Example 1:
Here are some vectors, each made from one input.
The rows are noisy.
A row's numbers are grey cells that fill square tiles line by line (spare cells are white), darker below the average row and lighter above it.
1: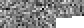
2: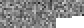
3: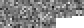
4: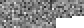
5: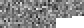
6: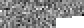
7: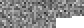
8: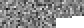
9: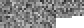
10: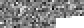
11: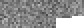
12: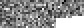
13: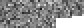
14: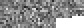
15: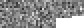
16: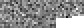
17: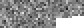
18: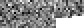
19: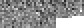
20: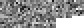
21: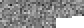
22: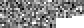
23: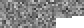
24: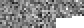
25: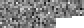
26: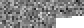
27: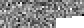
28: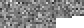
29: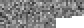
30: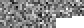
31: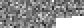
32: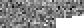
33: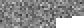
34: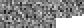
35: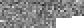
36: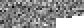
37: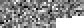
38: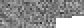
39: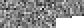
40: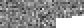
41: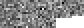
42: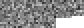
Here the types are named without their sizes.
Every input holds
a point on each of two lines.
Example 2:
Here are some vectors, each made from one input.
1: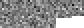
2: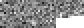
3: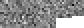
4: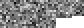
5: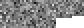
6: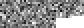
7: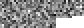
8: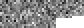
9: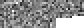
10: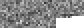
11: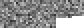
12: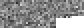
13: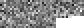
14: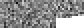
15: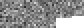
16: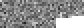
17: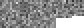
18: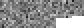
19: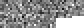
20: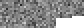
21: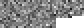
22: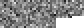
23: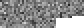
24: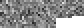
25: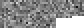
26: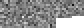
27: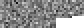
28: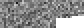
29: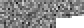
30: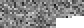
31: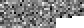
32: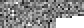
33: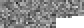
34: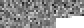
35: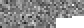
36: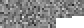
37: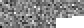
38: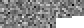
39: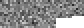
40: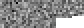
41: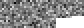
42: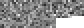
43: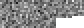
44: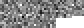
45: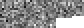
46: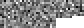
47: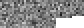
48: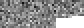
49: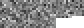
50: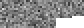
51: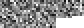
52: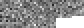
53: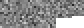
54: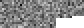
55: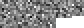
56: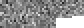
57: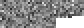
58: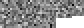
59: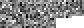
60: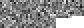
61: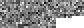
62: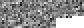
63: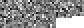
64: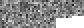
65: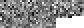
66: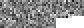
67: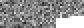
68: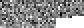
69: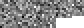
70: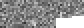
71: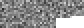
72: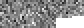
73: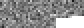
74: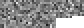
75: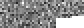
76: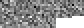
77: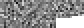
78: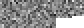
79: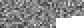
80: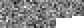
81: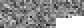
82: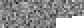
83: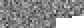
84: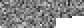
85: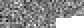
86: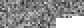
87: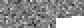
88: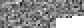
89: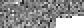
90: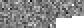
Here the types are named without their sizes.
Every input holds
three true/false values.
